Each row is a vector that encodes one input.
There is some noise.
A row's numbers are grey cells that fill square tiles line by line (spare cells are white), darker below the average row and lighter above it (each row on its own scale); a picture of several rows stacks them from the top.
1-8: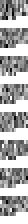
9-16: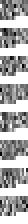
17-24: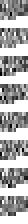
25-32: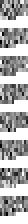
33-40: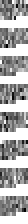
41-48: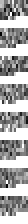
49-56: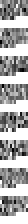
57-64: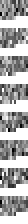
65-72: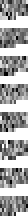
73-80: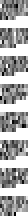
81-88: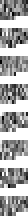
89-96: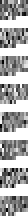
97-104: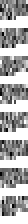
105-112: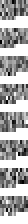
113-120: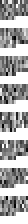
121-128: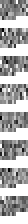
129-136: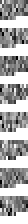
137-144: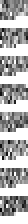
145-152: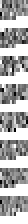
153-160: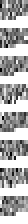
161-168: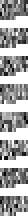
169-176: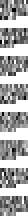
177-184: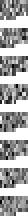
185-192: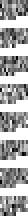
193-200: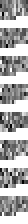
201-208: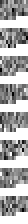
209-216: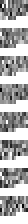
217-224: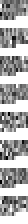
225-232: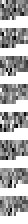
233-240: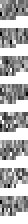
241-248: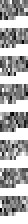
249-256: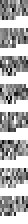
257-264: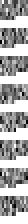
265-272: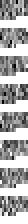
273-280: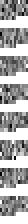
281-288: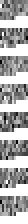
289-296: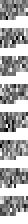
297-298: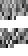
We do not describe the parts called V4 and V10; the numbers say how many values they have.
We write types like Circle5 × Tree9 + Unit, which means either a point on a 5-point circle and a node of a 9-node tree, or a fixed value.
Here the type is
Bool × (Line7 + V10) + Label11 × V4.
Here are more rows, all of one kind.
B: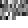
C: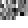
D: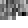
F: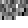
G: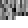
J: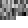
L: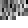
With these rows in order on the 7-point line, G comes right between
B and J.
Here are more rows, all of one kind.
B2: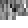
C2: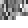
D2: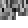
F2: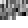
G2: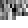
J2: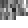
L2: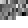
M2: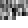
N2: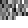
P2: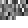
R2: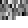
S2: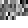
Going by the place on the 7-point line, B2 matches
G2, M2, N2 and R2.
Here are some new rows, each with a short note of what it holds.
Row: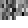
a point on a 7-point line and a true/false value
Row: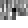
a point on a 7-point line and a true/false value
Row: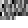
a true/false value and a value of V10
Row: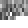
a true/false value and a value of V10
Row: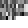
a point on a 7-point line and a true/false value
